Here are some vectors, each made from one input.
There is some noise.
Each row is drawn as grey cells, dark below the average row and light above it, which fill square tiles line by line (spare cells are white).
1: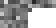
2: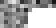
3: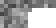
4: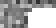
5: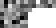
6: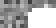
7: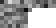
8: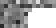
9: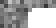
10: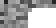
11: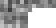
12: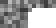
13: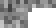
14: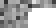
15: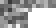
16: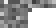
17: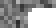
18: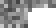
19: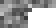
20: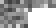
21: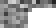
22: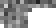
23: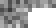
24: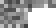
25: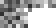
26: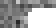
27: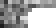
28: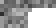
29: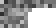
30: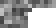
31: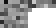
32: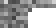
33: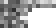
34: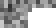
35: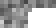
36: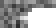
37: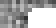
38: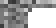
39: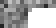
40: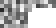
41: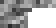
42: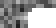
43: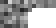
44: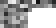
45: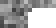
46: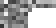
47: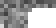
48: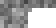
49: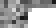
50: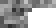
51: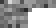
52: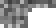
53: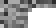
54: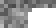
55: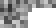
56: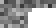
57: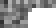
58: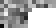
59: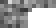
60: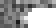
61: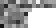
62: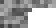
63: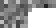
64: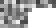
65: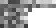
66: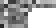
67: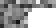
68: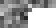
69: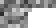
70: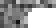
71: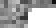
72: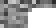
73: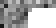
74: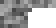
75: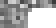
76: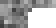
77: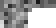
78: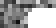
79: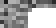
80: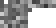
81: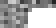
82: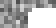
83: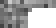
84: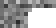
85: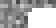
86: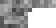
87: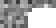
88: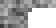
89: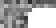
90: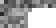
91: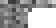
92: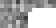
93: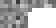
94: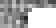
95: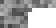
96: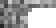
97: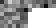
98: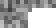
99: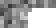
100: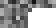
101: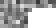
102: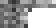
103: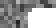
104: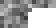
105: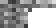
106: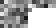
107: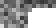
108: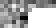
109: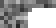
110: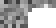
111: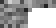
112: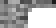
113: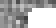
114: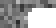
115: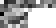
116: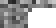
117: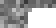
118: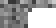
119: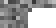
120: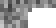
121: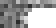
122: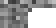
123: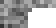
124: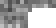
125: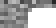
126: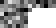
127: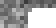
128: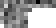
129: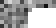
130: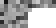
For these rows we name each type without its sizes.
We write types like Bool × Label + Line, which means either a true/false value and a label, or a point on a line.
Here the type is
Bool × Bool × Bool.
